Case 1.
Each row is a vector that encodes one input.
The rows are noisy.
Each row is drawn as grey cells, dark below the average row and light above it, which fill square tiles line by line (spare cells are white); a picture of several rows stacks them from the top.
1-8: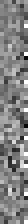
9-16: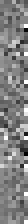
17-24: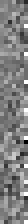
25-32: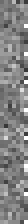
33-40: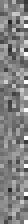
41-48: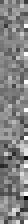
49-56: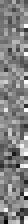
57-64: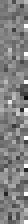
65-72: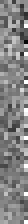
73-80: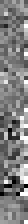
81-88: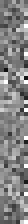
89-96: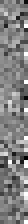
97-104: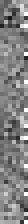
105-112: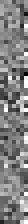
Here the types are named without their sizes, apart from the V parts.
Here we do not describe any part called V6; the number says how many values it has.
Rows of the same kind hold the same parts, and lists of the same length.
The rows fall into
2 kinds.
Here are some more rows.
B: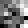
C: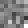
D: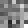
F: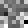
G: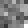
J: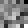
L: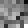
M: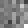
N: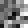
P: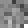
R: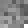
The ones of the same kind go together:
B, D, G, J, L, M
C, F, N, P, R

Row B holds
a point on a line and a true/false value.
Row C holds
a value of V6.
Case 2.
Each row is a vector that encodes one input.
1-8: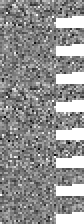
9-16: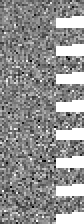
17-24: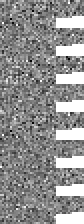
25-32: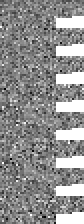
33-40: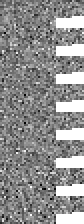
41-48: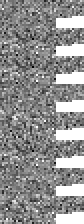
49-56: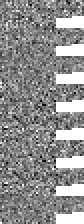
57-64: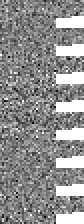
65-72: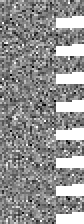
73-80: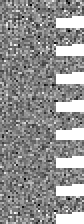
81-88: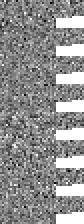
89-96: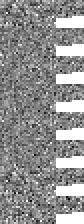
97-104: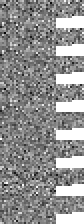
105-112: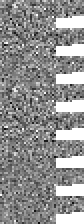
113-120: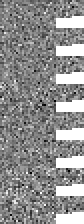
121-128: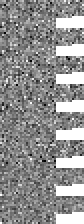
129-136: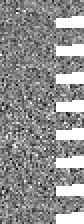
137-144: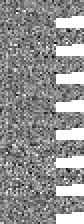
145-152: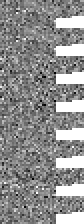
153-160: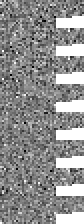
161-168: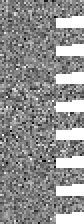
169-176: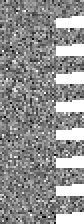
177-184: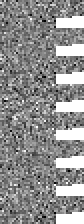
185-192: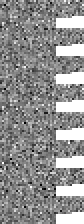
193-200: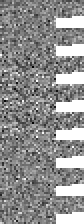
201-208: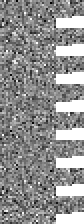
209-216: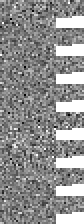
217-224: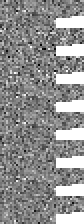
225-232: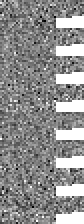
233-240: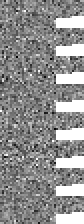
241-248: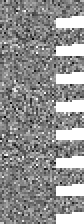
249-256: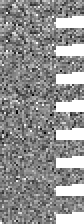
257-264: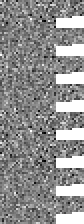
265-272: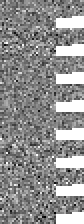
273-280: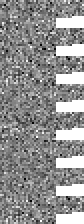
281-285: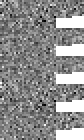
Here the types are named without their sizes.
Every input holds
either a point on a circle and a true/false value, or a node of a tree.
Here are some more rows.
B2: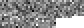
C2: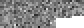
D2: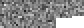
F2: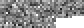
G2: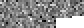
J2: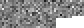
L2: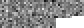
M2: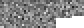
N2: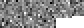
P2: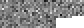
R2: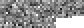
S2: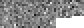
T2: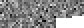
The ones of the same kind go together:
B2, F2, G2, N2, R2, T2
C2, D2, J2, L2, M2, P2, S2

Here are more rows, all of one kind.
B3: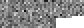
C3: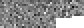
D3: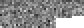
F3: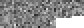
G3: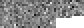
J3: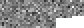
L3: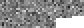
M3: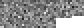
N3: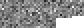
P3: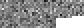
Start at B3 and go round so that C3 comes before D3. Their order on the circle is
B3, M3, C3, G3, F3, D3, L3, J3, N3, P3.
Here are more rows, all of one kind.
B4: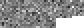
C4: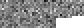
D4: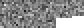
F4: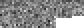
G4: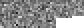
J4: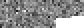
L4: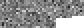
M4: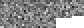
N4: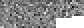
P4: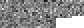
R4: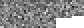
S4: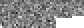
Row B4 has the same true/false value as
C4, J4, L4 and P4.
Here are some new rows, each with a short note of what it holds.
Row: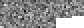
a point on a circle and a true/false value
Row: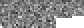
a point on a circle and a true/false value
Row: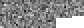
a point on a circle and a true/false value
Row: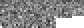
a point on a circle and a true/false value
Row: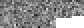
a point on a circle and a true/false value
